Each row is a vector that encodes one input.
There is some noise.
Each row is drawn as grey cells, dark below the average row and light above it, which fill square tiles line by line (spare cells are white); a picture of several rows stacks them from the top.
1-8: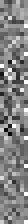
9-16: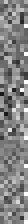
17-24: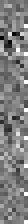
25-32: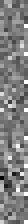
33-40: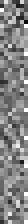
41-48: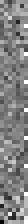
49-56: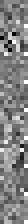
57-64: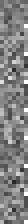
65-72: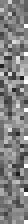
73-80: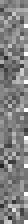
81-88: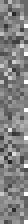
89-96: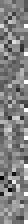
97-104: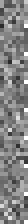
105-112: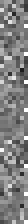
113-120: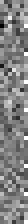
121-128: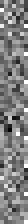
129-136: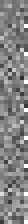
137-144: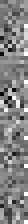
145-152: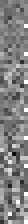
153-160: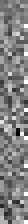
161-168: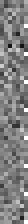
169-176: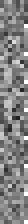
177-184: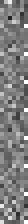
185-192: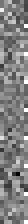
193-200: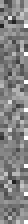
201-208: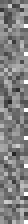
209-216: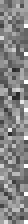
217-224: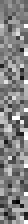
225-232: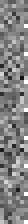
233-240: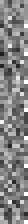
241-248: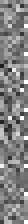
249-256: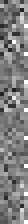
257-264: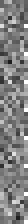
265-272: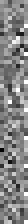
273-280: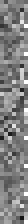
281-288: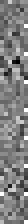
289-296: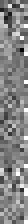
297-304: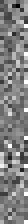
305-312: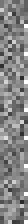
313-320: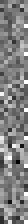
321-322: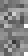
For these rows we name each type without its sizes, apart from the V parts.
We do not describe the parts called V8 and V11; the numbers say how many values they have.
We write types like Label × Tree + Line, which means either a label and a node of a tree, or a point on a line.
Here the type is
(Circle + V8) × Label + V11.
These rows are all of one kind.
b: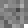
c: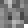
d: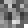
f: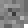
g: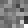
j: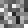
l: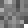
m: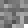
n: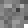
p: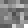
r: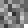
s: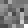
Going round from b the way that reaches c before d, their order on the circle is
b, j, r, m, f, s, c, p, d, g, n, l.
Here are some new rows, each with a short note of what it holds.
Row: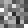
a point on a circle and a label
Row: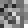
a value of V11
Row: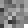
a value of V11
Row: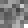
a point on a circle and a label
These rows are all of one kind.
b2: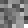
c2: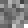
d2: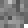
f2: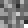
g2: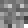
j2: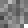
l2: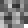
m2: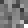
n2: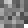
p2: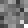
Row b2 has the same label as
c2 and l2.
